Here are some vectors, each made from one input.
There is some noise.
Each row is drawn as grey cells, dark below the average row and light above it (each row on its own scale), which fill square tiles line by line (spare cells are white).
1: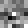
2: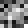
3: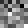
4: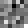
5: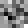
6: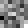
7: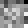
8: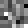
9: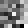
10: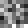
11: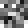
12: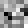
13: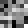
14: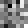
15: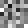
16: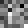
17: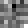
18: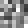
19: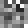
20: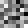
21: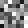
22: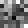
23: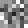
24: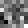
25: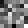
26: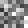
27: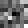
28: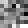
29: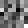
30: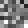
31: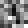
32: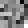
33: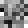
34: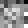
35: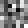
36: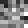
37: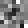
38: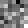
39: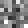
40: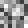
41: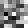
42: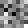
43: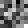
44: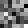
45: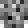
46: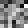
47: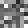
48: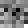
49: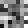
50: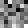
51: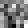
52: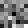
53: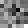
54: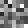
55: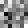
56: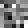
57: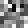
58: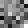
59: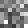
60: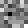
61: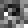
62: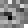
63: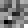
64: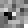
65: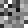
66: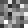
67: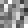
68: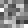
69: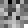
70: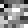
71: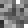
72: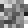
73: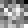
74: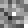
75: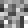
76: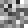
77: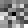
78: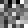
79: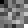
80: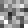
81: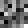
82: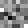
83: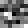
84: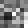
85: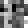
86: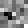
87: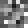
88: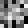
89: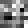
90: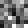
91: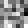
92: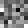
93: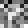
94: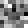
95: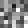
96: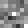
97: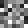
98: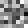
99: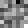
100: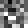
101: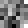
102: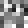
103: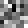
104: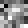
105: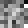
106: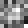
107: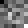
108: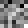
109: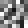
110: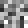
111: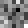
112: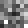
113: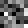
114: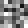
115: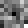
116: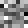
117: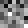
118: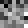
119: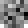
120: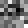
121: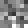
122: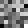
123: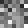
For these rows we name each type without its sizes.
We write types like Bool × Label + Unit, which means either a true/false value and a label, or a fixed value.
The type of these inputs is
Bool × Bool × Bool × Bool × Tree + Line.
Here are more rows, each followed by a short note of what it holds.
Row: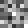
a node of a tree and four true/false values
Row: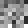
a point on a line
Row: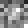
a point on a line
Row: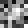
a point on a line
